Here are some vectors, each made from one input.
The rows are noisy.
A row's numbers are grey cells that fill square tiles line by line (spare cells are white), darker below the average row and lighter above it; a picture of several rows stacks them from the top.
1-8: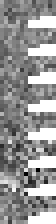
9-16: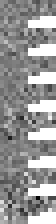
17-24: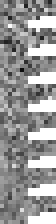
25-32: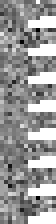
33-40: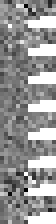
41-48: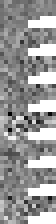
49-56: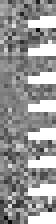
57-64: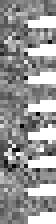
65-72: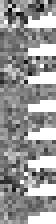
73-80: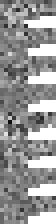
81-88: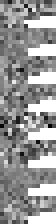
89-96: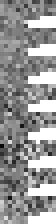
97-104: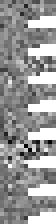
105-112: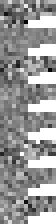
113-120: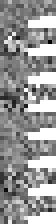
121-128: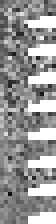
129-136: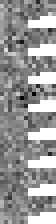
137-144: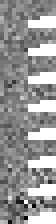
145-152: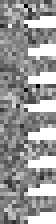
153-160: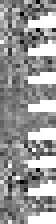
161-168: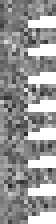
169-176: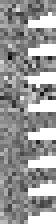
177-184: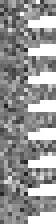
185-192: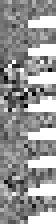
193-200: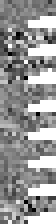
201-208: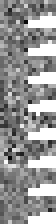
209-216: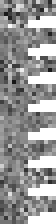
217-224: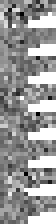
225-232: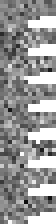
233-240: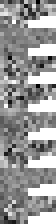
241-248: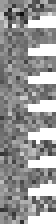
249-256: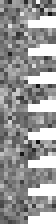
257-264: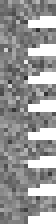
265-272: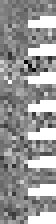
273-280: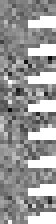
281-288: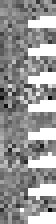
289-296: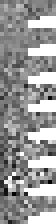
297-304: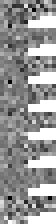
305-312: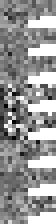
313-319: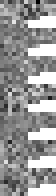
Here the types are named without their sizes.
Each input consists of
a point on a line and four true/false values, together with either a point on a circle, or a fixed value.
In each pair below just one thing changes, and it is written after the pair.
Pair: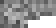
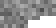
the place on the line
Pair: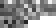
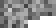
the place on the line
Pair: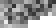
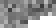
one of the four true/false values
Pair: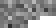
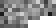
one of the four true/false values
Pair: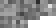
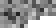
the place on the circle
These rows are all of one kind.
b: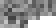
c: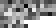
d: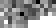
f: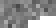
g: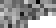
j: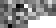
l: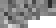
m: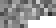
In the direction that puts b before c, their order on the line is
f, j, b, d, l, g, c, m.
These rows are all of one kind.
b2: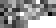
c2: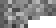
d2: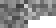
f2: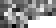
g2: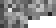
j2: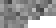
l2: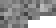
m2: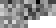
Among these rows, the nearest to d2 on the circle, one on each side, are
j2 and l2.
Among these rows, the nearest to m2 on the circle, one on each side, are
c2 and f2.
